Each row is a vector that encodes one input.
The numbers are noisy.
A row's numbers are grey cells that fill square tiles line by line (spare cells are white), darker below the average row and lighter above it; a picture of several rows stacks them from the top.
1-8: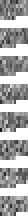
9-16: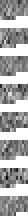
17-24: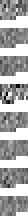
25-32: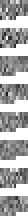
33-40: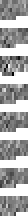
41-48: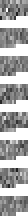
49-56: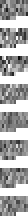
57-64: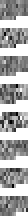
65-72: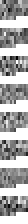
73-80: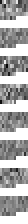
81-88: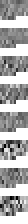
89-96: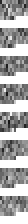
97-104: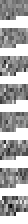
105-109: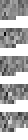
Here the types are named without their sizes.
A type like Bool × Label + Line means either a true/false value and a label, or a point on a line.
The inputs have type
(Bool × Bool × Bool + Label) × Circle.
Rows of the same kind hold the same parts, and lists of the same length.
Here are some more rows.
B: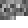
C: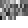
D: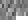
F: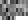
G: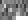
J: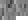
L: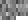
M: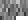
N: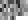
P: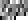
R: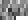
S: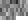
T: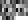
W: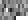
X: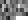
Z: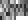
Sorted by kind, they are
B, C, F, L, M, P, R, T, W, X
D, G, J, N, S, Z

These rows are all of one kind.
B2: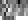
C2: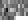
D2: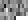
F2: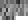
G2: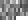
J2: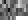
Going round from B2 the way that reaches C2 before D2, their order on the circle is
B2, G2, J2, C2, F2, D2.
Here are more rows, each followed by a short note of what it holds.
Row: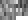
a point on a circle and three true/false values
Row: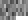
a point on a circle and a label
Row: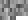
a point on a circle and a label
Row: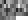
a point on a circle and three true/false values
